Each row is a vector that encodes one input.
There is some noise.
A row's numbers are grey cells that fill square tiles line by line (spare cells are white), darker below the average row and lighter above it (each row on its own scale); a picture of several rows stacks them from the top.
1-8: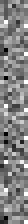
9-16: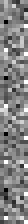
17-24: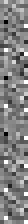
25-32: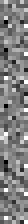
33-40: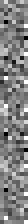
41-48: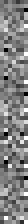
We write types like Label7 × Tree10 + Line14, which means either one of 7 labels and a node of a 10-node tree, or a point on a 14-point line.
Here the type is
Bool × Line6.
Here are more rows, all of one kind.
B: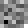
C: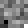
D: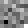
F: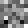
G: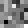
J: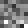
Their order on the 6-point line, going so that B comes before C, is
G, B, D, F, J, C.
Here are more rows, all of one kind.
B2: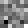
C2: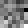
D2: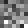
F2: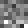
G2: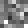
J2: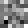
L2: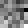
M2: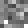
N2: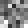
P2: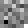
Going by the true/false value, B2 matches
J2 and P2.
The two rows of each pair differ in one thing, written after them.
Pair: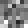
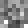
the place on the 6-point line
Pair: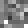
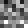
the place on the 6-point line
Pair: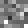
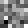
the true/false value
